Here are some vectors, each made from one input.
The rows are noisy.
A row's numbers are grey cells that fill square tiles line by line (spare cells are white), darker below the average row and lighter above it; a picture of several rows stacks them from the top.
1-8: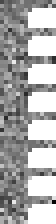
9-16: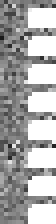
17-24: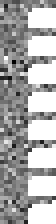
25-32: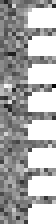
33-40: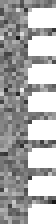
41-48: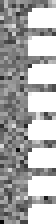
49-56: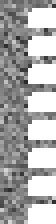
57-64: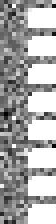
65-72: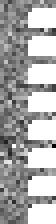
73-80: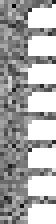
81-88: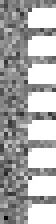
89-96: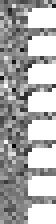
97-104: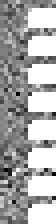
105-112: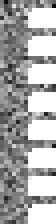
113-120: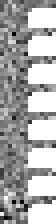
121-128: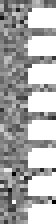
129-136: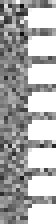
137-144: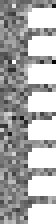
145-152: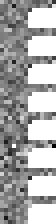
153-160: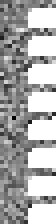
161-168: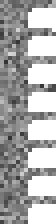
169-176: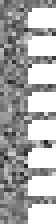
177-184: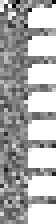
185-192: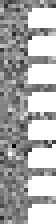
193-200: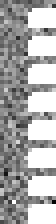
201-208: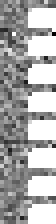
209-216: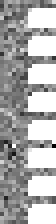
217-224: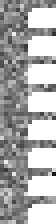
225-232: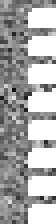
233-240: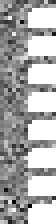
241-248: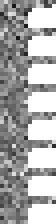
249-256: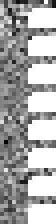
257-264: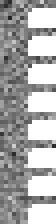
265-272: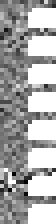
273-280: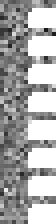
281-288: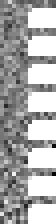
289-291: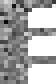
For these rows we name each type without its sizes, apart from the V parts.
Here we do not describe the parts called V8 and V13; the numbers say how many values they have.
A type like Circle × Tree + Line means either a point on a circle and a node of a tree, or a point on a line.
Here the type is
Bool × (Tree + V8) + V13.
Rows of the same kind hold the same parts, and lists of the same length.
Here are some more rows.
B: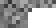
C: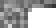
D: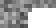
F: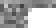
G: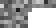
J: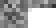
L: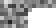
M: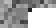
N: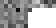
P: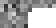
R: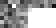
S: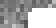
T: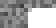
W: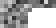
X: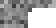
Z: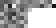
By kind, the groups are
B, D, G, N, P
C, J, R, T, W
F, L, M, S, X, Z

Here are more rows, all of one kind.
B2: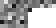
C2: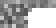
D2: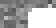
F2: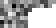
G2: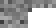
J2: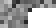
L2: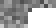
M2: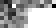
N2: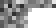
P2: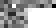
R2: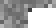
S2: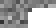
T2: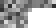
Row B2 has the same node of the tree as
G2, M2, N2 and S2.
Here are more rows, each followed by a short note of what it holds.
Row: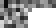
a value of V13
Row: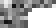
a node of a tree and a true/false value
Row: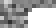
a node of a tree and a true/false value
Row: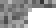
a true/false value and a value of V8
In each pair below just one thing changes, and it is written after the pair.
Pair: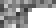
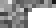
the true/false value
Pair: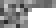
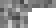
the true/false value
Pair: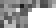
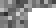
the true/false value
